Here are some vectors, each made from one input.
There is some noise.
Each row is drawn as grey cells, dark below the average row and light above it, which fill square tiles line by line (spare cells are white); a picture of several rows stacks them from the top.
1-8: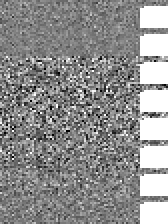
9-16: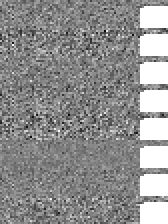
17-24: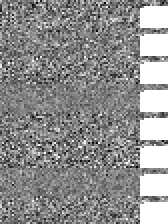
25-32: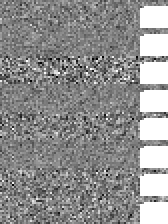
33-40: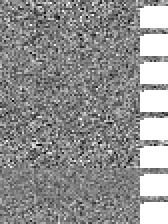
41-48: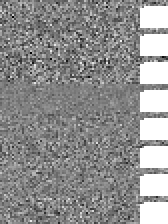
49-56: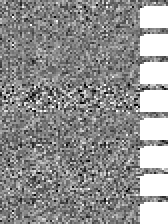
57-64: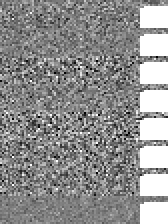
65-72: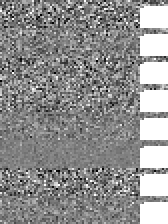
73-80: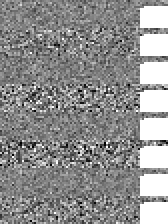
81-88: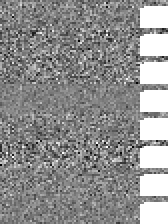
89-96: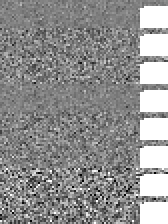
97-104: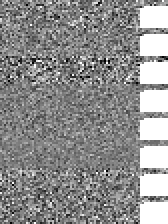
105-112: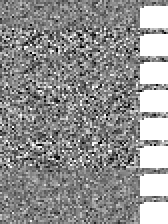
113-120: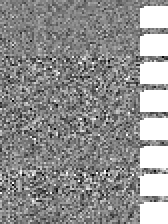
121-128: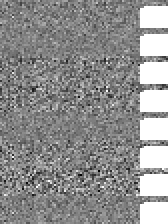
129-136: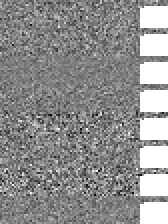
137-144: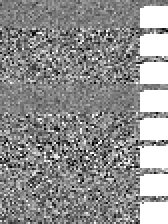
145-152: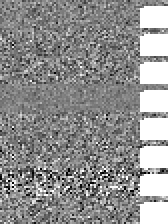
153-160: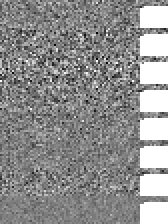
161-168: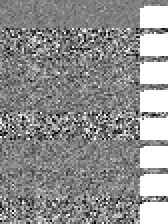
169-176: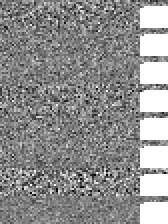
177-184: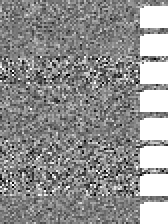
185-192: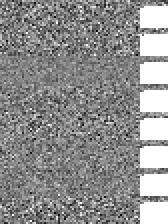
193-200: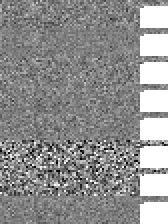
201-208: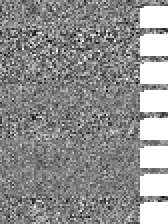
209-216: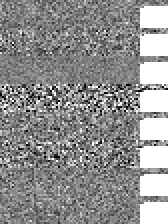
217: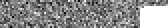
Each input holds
either a point on a 10-point circle and a true/false value, or a point on an 11-point circle, or a fixed value.
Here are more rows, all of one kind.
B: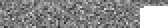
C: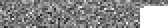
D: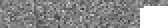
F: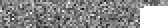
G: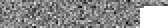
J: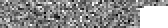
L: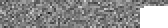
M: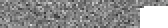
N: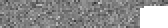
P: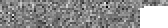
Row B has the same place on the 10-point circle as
F, J and M.
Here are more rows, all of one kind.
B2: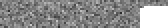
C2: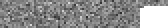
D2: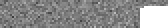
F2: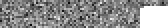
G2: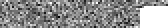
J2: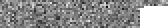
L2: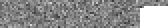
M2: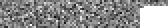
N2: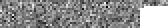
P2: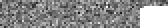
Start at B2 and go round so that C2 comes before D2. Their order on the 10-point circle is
B2, M2, P2, N2, F2, L2, C2, J2, D2, G2.
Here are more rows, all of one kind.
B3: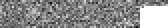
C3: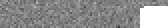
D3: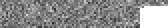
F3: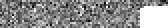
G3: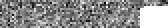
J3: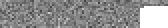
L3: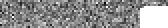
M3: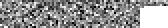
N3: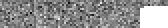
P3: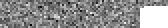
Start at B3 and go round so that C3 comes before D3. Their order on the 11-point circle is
B3, F3, N3, P3, M3, C3, G3, D3, L3, J3.
